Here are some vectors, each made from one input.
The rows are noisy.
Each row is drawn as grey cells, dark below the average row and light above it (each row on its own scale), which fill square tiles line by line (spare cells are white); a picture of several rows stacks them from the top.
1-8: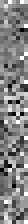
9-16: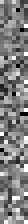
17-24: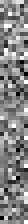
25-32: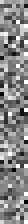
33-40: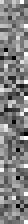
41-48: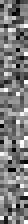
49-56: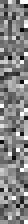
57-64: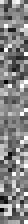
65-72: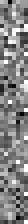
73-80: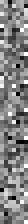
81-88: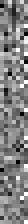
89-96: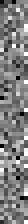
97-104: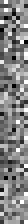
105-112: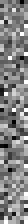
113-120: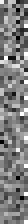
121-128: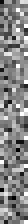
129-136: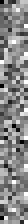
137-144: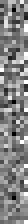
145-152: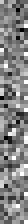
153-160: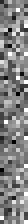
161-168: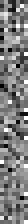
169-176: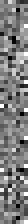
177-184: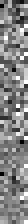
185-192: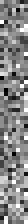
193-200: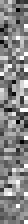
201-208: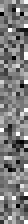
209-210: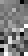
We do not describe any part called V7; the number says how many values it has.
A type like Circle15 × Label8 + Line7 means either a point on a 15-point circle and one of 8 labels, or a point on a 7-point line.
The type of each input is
(Circle14 + Unit) × Tree10 × V7.
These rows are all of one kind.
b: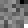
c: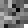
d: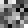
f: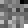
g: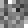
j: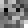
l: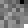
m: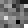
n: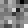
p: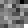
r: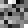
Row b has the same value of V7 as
f, l, m and p.
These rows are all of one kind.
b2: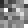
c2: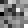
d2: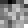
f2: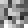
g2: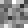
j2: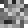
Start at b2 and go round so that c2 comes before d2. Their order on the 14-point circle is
b2, c2, g2, f2, j2, d2.
